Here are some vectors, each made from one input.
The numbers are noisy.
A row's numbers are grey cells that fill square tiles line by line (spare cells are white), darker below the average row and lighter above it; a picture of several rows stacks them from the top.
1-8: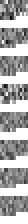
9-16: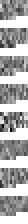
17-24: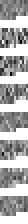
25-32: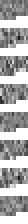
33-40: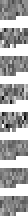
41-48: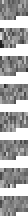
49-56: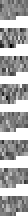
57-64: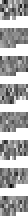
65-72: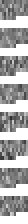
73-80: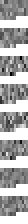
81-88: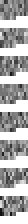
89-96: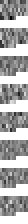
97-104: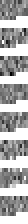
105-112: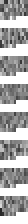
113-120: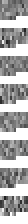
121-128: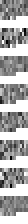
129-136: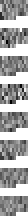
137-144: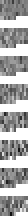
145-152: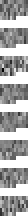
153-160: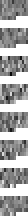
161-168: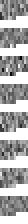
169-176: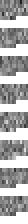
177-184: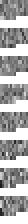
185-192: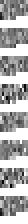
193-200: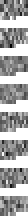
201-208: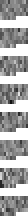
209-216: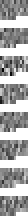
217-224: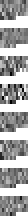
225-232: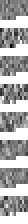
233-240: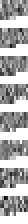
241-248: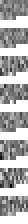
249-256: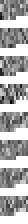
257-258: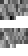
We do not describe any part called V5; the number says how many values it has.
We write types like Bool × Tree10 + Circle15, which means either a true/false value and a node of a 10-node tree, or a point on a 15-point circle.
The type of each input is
Bool × Bool × Bool × Bool + (Line4 + V5) × List2(Circle6).
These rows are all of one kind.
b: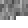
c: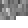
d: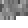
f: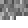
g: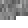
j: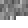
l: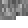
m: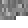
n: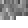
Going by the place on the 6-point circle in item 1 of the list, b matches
d, g and j.
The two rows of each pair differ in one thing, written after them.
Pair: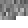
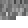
the place on the 6-point circle in item 1 of the list
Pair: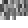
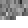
the place on the 6-point circle in item 2 of the list
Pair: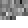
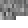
the value of V5
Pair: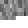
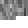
the place on the 6-point circle in item 2 of the list
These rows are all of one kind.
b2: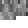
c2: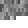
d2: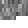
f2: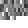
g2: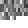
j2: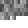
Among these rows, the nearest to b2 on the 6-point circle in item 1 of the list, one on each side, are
g2 and j2.
